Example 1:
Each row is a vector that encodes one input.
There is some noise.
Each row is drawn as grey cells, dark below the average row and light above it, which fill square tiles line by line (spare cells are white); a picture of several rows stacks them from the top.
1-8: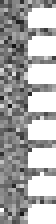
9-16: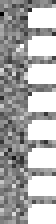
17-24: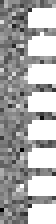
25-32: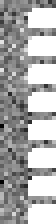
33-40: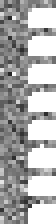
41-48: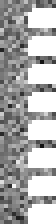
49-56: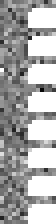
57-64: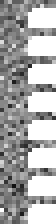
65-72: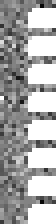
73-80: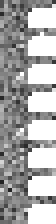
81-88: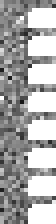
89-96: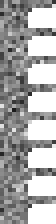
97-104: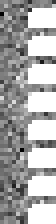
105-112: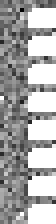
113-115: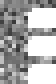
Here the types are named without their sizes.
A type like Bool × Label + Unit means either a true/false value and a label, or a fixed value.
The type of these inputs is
Label × Label.
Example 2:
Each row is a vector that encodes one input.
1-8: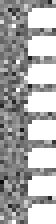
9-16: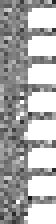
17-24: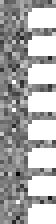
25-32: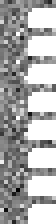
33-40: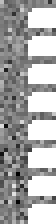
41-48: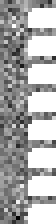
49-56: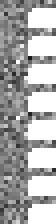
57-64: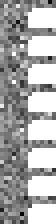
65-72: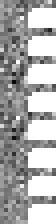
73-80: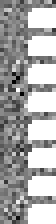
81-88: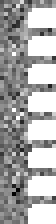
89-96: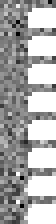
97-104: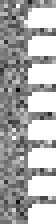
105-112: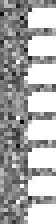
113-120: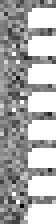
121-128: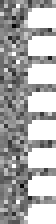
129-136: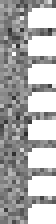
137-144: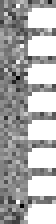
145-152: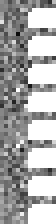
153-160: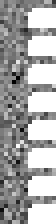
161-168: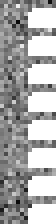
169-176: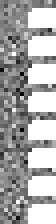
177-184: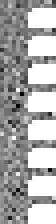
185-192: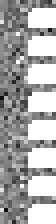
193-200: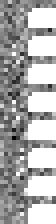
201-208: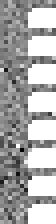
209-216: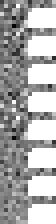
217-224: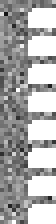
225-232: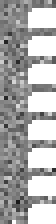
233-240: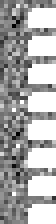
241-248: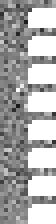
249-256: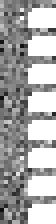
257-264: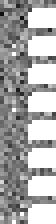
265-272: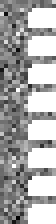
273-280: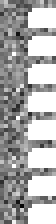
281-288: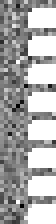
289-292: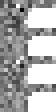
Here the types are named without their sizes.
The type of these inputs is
Label × Line.
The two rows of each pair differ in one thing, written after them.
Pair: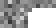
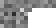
the label
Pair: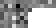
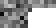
the place on the line
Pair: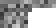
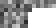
the label
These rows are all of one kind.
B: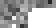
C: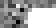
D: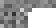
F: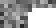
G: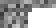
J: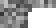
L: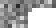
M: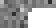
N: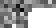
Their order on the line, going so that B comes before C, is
B, M, D, L, N, G, J, F, C.
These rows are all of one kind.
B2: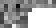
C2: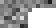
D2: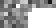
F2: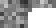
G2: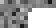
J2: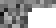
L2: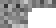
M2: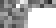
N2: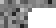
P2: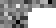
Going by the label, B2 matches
G2, J2, N2 and P2.
